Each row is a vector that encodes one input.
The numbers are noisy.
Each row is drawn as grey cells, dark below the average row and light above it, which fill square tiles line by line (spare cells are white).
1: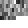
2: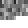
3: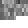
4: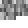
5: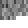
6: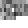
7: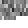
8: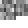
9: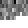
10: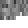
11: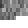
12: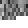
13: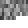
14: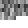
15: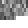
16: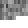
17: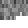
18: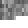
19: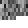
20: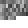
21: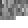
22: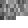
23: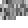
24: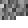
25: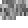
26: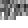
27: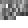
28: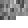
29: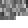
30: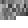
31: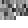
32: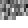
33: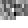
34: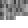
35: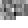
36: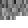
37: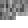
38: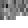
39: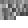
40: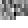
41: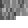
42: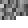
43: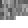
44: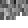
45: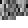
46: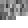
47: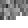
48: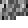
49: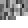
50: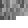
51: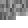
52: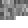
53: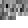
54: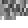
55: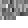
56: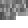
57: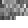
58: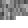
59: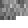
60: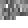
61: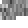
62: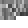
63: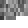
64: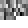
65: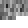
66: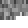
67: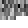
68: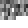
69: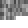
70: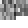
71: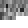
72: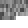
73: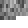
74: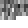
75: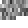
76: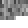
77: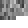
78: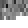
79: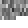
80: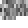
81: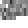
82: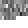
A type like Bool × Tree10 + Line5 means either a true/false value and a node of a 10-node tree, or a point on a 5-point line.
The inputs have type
Circle6 + Label4.
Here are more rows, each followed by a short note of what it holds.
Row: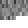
one of 4 labels
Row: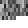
a point on a 6-point circle
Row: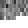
one of 4 labels
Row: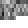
one of 4 labels
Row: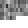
one of 4 labels
